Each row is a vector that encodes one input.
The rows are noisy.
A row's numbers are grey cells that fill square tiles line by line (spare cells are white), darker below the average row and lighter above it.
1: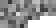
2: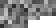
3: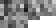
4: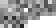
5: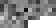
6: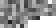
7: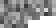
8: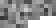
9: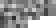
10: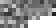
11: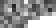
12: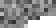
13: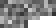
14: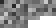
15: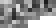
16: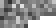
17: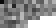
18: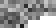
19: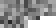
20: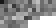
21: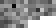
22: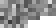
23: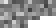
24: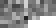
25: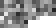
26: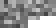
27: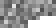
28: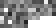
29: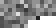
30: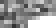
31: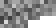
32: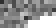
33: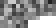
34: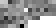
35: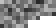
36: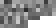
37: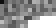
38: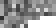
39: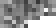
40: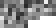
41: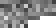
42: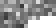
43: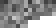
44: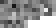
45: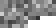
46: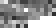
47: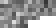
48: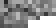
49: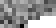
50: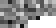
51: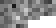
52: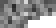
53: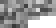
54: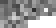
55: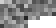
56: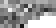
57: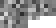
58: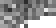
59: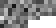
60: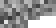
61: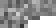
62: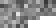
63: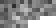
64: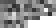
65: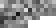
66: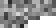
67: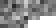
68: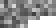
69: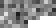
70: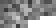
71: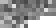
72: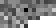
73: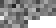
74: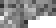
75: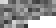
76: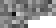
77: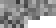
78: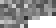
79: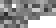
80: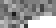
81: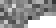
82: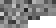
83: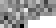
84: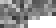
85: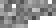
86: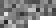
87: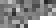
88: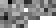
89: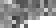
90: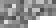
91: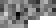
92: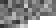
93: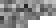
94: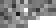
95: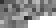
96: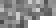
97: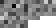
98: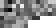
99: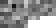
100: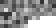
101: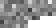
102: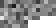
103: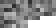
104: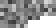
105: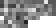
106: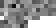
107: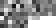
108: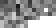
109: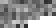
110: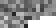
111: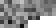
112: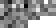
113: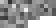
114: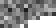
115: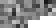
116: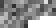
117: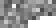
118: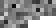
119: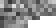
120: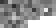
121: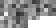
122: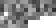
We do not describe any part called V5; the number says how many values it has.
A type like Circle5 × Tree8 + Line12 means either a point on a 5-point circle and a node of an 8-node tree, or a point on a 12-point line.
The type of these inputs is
(Bool × Bool × Bool × Bool × Bool + Unit) × Label6 × V5.
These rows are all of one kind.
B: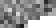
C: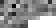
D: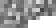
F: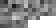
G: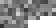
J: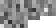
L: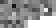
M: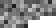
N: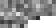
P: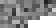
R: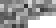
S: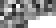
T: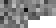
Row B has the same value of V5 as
J and N.
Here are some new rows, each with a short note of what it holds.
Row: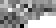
one of 6 labels, five true/false values and a value of V5
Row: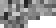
one of 6 labels and a value of V5
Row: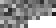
one of 6 labels and a value of V5
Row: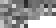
one of 6 labels and a value of V5
